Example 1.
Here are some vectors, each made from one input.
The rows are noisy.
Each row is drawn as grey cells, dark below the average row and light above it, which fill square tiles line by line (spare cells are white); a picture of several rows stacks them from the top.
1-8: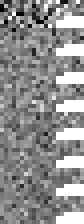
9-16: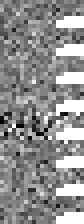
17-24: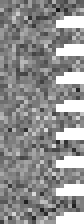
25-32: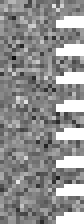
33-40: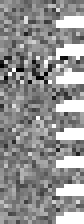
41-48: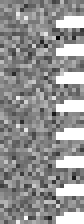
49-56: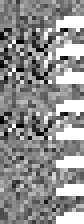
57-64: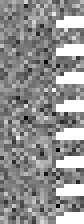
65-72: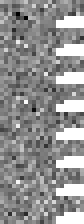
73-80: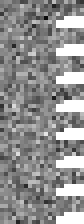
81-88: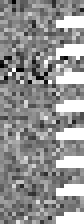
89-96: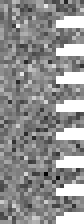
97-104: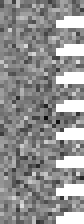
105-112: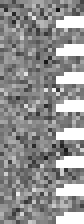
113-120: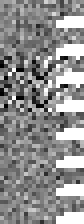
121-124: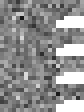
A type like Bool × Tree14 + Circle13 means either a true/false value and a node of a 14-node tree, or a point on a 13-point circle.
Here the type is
(Bool × Bool × Bool × Bool + Tree11) × Tree7 + Unit.
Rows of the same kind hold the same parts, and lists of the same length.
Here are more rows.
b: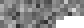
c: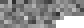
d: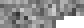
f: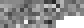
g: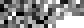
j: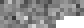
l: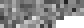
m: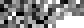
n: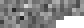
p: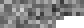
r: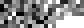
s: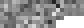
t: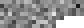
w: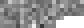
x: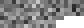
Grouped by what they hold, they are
b, c, d, f, j, n, s, t, w
g, m, r
l, p, x

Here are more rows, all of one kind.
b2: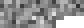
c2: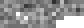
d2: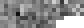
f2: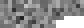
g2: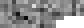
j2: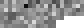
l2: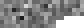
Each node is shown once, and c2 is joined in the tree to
f2 and j2.
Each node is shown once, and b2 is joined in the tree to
g2.
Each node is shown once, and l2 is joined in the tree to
d2 and f2.
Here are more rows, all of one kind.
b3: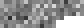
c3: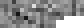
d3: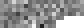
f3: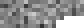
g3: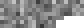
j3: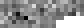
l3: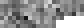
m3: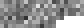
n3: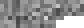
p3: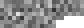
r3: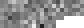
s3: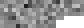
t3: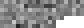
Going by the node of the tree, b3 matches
d3 and m3.
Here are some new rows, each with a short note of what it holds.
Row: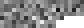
a node of a 7-node tree and a node of an 11-node tree
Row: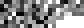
a fixed value
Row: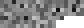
a node of a 7-node tree and a node of an 11-node tree
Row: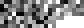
a fixed value
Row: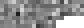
a node of a 7-node tree and four true/false values
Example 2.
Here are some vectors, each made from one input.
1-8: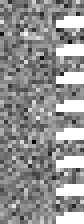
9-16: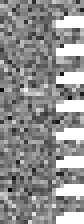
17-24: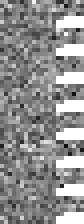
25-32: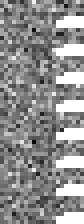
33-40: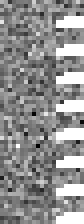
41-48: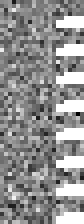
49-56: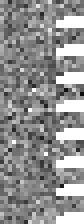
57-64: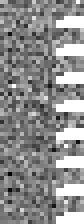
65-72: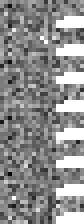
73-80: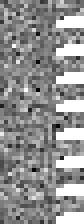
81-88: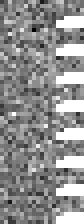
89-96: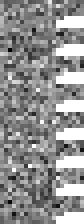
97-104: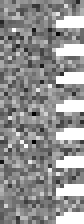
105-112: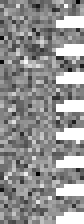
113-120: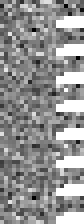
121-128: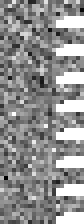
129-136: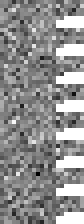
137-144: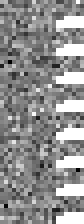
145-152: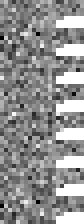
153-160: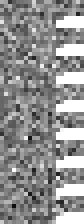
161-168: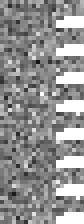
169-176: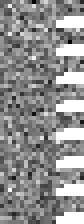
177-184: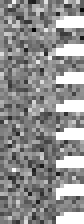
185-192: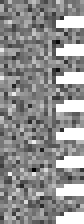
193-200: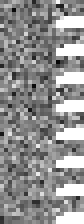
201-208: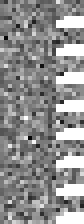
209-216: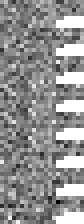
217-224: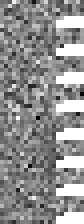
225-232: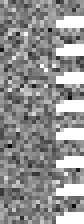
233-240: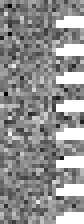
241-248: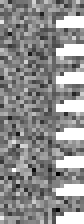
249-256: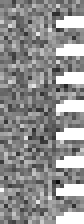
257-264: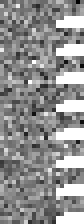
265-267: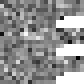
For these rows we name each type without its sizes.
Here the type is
(Bool × Bool × Bool × Bool + Tree) × (Tree + Unit).
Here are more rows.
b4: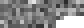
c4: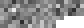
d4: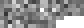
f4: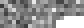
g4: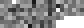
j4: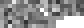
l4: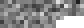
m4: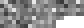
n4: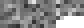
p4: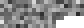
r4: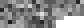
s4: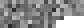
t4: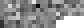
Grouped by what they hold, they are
b4, l4, n4, s4, t4
c4, f4, m4, p4
d4, j4
g4, r4

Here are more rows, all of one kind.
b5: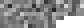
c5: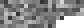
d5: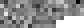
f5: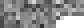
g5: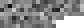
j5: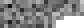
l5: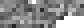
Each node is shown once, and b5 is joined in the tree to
f5, j5 and l5.
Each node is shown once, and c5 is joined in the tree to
l5.
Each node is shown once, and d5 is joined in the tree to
f5.
